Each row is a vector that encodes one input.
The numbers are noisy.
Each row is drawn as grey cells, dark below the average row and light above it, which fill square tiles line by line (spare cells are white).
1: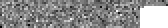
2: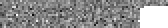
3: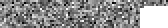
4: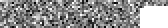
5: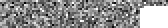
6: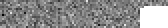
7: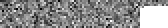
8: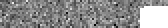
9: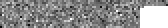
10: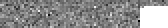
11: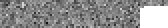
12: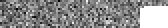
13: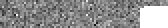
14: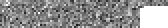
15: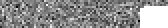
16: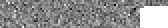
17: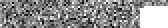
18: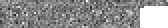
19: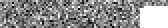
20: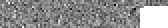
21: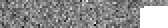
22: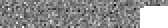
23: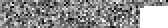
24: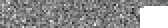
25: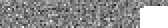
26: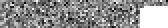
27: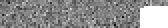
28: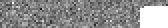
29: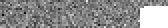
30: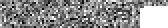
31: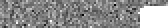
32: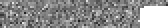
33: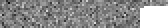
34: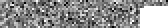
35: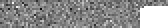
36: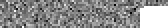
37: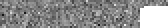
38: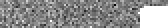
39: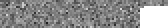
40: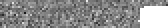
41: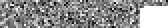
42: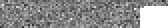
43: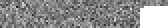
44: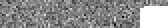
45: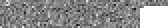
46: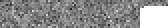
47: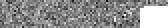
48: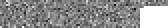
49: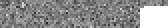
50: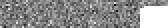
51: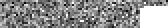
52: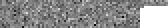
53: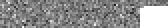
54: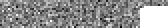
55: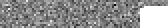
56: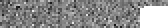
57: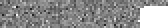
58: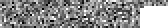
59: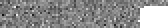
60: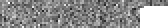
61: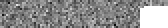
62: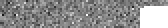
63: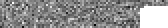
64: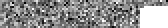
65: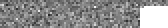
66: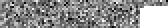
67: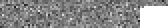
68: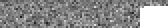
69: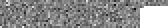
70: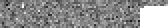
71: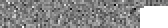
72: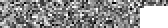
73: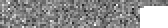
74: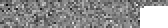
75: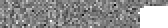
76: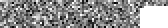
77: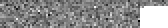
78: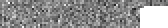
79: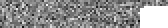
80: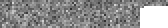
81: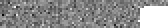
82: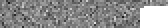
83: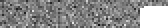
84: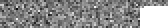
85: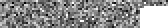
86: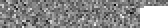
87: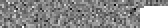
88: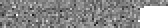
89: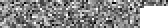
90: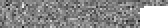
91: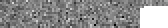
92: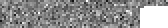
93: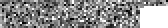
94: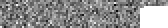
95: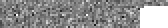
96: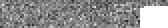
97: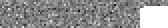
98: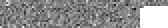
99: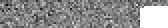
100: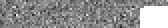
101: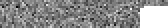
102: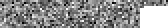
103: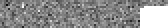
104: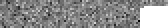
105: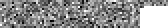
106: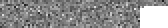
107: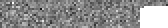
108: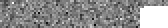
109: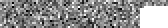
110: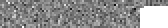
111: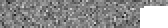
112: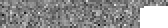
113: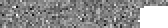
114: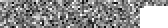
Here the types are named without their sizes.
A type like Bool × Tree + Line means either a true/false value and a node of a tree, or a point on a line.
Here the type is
(Bool × Bool × Bool + Unit) × Circle + Line.
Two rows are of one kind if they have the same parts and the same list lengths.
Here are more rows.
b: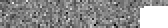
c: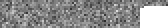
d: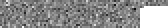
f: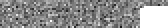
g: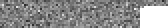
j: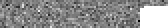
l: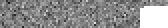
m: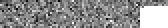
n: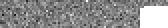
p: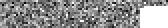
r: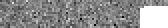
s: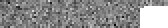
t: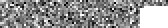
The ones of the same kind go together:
b, c, g, j, l, m, n, r, s
d, f
p, t

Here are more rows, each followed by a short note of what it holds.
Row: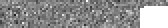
a point on a circle and three true/false values
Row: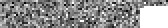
a point on a line
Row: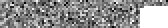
a point on a line
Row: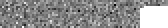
a point on a circle
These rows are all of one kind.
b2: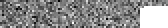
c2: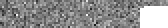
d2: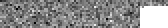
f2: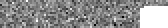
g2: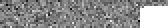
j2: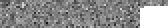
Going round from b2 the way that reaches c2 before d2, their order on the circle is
b2, c2, f2, j2, d2, g2.
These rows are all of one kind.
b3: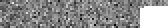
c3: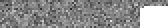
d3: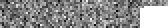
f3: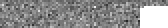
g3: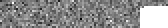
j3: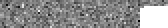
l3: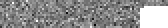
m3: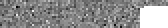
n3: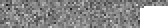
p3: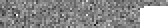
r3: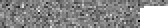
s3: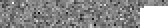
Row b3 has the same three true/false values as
g3 and s3.
